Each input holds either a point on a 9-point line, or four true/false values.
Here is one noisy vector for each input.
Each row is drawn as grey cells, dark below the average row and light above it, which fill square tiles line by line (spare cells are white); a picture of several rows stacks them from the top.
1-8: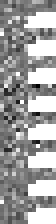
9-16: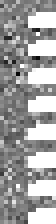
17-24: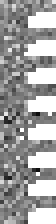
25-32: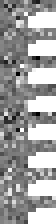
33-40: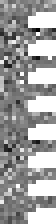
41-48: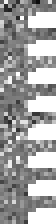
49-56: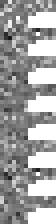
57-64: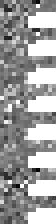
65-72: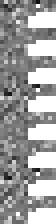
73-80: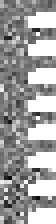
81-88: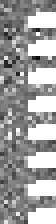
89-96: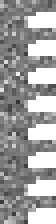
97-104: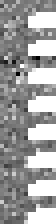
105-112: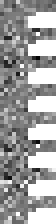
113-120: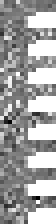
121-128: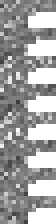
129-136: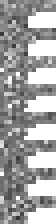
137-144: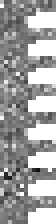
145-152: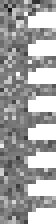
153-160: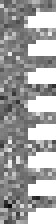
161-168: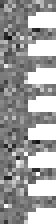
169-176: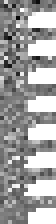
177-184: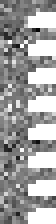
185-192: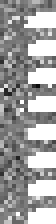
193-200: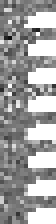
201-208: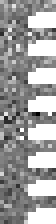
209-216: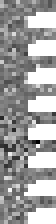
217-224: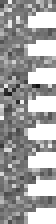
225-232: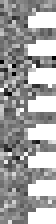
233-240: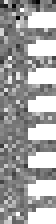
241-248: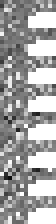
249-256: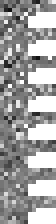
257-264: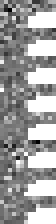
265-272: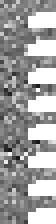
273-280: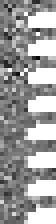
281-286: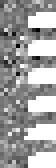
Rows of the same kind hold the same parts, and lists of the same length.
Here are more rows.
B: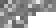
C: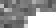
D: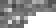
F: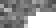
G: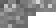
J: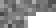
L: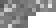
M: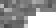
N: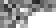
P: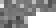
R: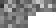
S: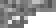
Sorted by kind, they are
B, C, D, F, G, J, L, M, P, R, S
N

